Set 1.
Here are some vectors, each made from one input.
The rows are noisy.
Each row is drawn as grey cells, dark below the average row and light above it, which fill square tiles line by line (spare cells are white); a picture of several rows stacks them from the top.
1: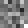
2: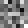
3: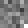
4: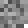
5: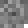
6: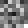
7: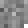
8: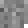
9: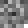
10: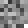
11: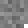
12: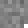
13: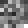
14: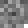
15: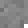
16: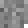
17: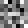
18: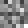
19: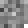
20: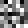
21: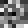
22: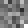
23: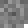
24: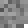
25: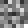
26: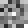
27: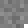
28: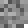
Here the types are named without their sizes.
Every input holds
a point on a line.
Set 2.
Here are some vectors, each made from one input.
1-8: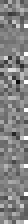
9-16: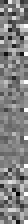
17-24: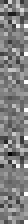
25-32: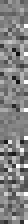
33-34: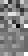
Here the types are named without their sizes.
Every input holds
a point on a line.
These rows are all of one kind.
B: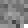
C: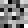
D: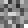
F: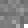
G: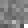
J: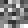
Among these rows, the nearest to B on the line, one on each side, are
D and J.
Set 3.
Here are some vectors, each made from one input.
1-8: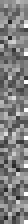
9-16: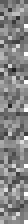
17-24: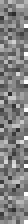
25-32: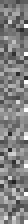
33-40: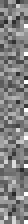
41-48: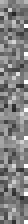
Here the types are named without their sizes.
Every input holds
four true/false values.
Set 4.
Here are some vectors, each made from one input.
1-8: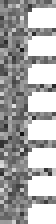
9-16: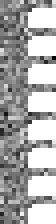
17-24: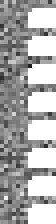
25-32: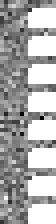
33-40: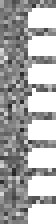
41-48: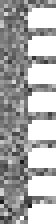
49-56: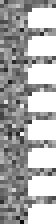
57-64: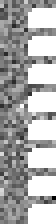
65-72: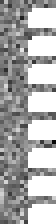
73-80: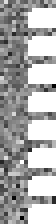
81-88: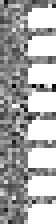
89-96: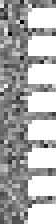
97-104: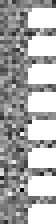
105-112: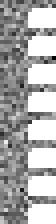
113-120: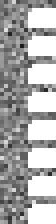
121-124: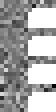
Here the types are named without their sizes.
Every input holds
a node of a tree.
